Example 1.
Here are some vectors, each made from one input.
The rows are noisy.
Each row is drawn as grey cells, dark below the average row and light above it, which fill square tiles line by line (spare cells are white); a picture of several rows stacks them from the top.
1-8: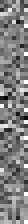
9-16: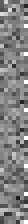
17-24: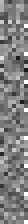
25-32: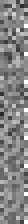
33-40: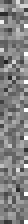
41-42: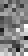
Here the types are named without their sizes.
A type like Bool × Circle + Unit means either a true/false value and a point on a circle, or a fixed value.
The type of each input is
Label.
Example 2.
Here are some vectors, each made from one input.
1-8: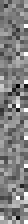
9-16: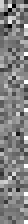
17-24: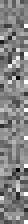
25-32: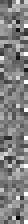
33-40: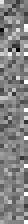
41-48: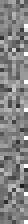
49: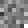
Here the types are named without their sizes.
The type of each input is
Label.
